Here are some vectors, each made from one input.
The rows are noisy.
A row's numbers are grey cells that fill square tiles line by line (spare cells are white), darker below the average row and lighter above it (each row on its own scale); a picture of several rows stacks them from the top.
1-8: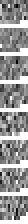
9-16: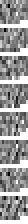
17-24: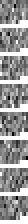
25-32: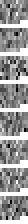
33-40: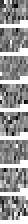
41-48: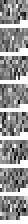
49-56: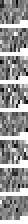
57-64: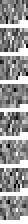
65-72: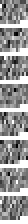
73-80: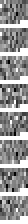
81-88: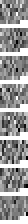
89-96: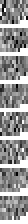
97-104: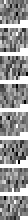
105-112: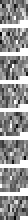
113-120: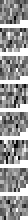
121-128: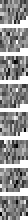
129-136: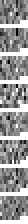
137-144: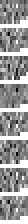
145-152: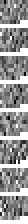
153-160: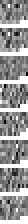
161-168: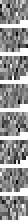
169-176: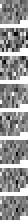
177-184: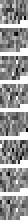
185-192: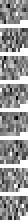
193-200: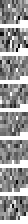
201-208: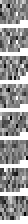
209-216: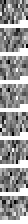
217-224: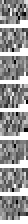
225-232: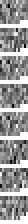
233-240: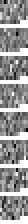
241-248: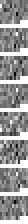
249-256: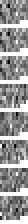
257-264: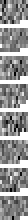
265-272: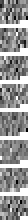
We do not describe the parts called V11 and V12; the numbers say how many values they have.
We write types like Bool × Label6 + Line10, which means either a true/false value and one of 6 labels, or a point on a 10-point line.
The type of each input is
(Bool × Bool × Bool + V11) × V12 + Line7.
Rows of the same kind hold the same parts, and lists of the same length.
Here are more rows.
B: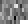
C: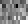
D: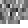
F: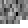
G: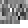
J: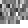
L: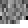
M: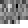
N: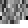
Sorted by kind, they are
B, F, G
C, L, M, N
D, J

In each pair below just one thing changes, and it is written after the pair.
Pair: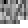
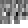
the value of V12
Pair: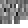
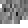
one of the three true/false values
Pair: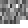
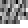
one of the three true/false values
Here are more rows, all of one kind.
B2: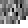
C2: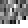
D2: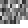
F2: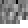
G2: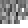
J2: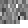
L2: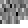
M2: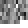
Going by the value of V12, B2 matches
C2 and F2.
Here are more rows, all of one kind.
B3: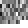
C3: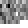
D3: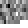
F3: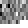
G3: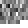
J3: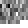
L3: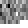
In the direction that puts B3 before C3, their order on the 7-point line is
B3, G3, J3, F3, L3, C3, D3.
